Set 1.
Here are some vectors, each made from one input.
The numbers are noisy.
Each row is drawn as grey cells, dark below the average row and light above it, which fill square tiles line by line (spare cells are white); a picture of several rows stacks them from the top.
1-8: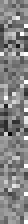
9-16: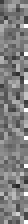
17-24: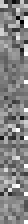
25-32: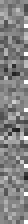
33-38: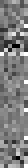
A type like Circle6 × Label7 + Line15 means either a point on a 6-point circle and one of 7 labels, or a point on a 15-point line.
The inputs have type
Bool × Label4.
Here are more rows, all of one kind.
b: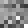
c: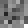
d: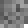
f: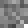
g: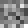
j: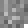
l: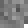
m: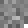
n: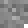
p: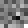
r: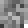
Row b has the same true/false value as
c, f and p.
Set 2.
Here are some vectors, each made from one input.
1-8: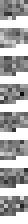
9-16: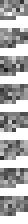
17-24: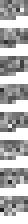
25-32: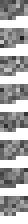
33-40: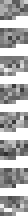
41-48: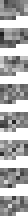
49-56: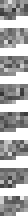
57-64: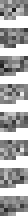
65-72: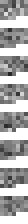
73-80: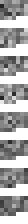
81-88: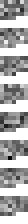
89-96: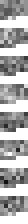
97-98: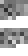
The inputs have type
Bool × Bool × Bool × Tree10.
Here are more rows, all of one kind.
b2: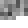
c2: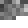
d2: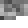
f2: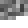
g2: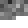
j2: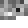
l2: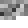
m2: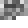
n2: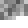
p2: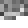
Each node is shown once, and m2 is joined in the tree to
d2.
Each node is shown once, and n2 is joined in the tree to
b2, d2 and g2.
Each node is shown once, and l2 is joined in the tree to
b2 and p2.
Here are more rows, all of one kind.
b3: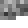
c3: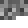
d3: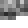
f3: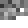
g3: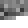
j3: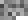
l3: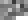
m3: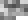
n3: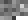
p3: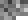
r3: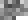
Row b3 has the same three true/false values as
d3 and l3.
